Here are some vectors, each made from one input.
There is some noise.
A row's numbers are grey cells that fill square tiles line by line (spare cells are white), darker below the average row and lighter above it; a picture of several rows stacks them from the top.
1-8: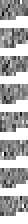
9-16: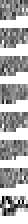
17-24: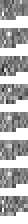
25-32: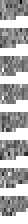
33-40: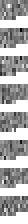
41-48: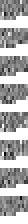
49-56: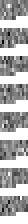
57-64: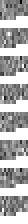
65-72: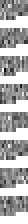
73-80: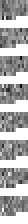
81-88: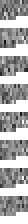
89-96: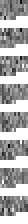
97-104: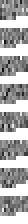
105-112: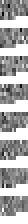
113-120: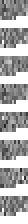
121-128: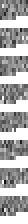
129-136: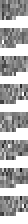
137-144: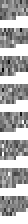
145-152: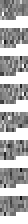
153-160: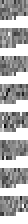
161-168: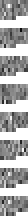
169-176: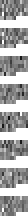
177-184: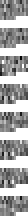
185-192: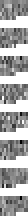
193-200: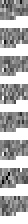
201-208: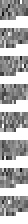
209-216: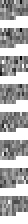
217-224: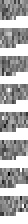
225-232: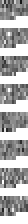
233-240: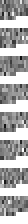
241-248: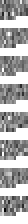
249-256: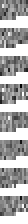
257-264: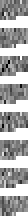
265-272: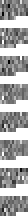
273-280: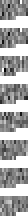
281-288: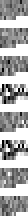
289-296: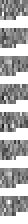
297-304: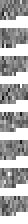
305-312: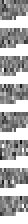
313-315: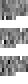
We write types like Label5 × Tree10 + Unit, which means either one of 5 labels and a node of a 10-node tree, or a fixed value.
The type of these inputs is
Label6 × Tree11 + Unit.
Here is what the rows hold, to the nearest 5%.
A few of them hold a fixed value. The rest hold one of 6 labels and a node of an 11-node tree.
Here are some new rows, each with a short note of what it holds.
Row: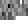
one of 6 labels and a node of an 11-node tree
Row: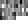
one of 6 labels and a node of an 11-node tree
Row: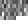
one of 6 labels and a node of an 11-node tree
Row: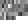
one of 6 labels and a node of an 11-node tree
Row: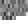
one of 6 labels and a node of an 11-node tree
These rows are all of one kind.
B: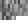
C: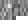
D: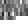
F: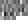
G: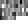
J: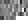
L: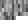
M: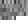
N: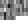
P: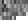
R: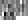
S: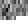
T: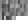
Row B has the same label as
M, P, S and T.
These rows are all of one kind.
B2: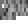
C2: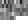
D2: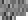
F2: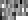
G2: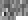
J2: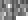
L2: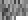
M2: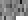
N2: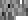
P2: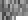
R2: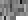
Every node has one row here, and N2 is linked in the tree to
D2 and P2.
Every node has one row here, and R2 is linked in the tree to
J2 and M2.
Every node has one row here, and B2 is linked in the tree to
L2.
